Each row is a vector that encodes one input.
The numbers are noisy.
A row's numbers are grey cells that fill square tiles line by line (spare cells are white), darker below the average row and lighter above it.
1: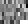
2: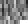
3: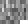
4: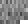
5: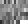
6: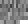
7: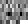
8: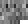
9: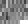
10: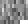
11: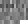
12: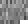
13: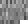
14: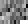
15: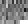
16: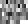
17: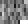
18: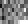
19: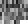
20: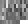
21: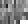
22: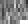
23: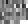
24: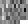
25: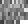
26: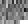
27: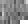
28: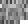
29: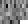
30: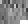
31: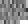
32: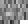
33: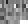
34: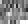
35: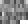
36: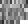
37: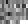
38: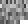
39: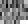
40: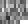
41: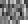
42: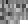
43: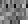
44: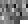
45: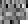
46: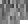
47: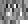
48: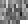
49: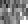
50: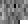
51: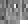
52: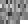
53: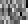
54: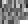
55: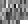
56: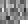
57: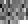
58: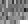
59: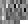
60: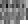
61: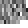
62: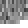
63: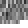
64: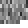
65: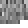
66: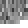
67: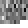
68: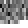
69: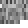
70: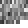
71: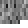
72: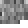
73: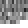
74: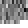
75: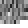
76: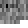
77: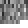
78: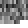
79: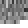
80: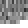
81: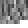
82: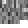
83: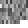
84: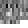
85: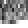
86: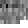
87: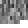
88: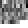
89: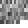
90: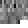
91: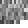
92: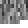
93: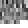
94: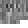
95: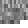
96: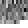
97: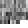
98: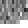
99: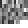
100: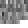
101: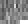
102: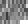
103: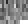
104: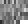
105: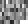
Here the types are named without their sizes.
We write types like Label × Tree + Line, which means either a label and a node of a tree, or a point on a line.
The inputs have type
Bool × (Tree + Unit).
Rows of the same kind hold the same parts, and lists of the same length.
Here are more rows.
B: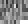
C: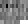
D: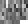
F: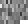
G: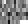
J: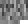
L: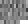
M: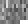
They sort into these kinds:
B, C, D, F, J, L, M
G

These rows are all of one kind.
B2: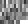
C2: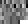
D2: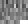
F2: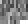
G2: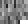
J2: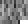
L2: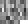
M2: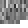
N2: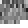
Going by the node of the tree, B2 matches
L2 and M2.
